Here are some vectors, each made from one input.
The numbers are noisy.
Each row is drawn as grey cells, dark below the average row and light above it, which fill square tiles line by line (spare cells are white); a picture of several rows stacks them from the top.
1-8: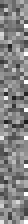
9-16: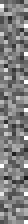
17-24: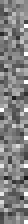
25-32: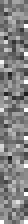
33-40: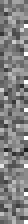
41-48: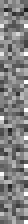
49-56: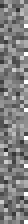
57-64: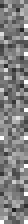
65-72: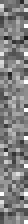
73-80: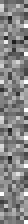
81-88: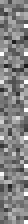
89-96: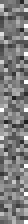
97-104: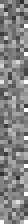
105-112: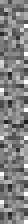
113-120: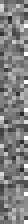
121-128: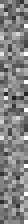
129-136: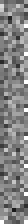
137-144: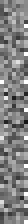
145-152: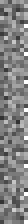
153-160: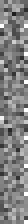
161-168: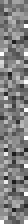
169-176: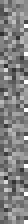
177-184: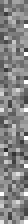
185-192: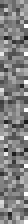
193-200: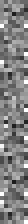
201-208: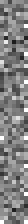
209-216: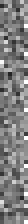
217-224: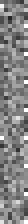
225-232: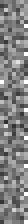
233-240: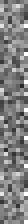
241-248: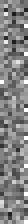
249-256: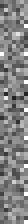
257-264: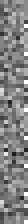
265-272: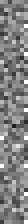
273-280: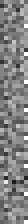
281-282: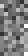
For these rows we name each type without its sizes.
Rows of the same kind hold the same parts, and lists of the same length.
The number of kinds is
2.
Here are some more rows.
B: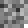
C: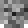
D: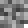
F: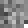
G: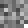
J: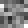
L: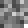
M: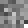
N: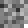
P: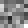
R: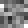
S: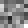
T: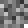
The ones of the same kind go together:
B, D, F, G, L, M, N
C, J, P, R, S, T

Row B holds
a point on a line.
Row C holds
a point on a circle.
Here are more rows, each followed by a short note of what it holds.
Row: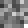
a point on a line
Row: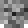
a point on a circle
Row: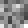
a point on a circle
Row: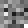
a point on a circle
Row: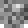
a point on a circle
